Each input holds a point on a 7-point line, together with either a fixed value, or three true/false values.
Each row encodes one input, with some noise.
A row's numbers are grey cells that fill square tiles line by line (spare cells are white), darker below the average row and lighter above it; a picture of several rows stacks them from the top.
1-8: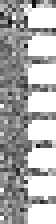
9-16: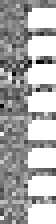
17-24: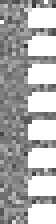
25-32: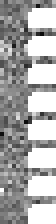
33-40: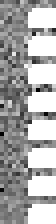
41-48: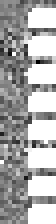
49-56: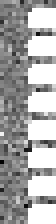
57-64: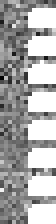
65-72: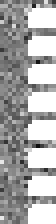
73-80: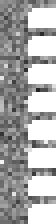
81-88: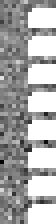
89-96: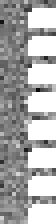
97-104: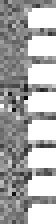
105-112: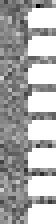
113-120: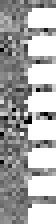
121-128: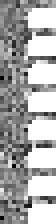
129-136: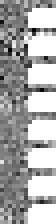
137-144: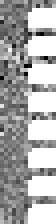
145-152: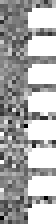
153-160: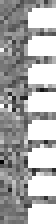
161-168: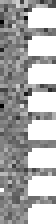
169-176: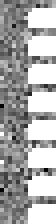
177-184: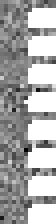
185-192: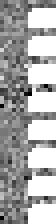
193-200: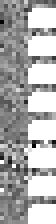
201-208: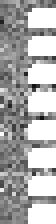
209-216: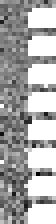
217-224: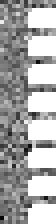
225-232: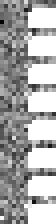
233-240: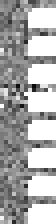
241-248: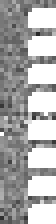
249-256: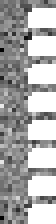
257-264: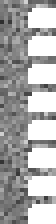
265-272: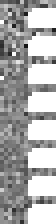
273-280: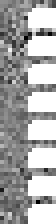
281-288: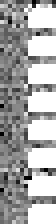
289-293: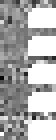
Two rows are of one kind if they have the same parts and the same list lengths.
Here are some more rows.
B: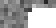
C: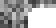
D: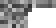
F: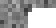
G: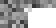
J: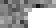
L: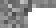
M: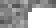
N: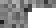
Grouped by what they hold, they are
B, D, F, L, M, N
C, G, J

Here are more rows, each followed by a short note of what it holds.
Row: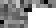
a point on a 7-point line and three true/false values
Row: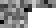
a point on a 7-point line and three true/false values
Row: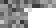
a point on a 7-point line
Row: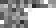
a point on a 7-point line
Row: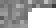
a point on a 7-point line and three true/false values
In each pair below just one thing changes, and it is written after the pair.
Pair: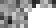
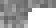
the place on the 7-point line
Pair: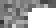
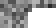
the place on the 7-point line
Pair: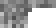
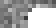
one of the three true/false values
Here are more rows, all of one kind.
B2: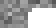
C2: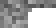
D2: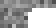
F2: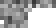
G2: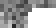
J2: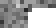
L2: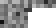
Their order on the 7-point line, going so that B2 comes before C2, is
B2, L2, G2, F2, J2, D2, C2.
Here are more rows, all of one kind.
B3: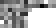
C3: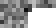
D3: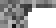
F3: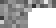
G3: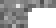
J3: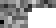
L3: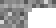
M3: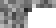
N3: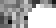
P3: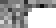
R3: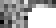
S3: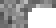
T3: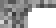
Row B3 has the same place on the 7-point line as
F3, G3 and L3.
